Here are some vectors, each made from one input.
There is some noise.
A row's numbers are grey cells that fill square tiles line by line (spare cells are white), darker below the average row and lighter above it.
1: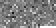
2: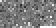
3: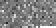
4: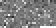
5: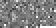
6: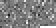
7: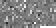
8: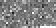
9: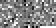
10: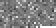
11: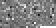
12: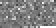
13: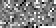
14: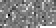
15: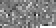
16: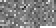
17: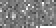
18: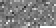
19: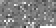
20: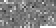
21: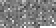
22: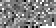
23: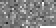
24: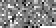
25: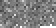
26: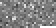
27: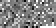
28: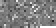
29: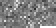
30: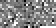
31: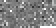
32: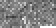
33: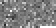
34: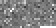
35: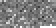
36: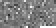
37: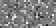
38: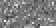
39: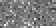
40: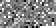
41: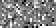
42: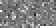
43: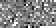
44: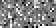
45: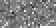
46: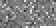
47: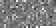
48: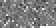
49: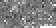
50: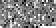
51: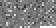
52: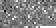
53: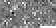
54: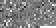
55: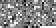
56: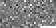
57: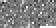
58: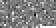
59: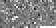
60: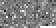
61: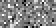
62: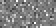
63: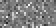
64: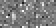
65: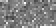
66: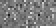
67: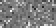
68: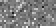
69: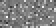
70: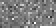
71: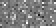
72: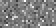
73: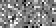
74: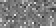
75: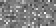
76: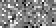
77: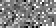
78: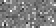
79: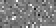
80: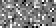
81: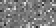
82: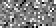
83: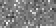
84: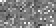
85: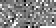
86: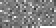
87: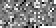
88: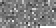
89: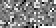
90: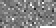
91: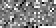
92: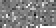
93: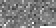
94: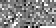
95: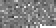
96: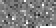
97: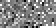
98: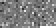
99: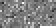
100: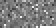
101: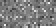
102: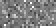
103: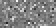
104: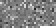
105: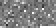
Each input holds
either a point on an 11-point circle and a true/false value, or a point on a 5-point line.
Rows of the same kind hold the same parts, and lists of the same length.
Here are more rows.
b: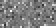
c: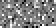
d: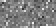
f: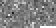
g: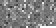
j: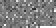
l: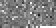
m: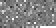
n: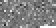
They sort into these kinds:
b, d, f, g, j, l, m, n
c

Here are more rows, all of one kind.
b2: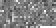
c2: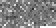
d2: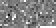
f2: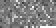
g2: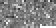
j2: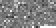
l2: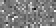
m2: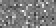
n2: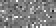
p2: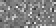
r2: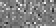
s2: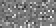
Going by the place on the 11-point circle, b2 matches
f2, g2 and n2.
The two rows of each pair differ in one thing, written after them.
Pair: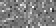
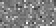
the place on the 11-point circle
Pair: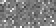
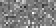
the place on the 11-point circle
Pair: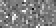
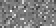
the true/false value
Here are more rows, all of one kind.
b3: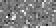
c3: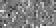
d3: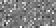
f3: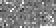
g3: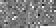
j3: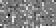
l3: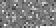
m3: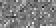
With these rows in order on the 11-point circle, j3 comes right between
b3 and c3.
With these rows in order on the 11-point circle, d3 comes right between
f3 and g3.
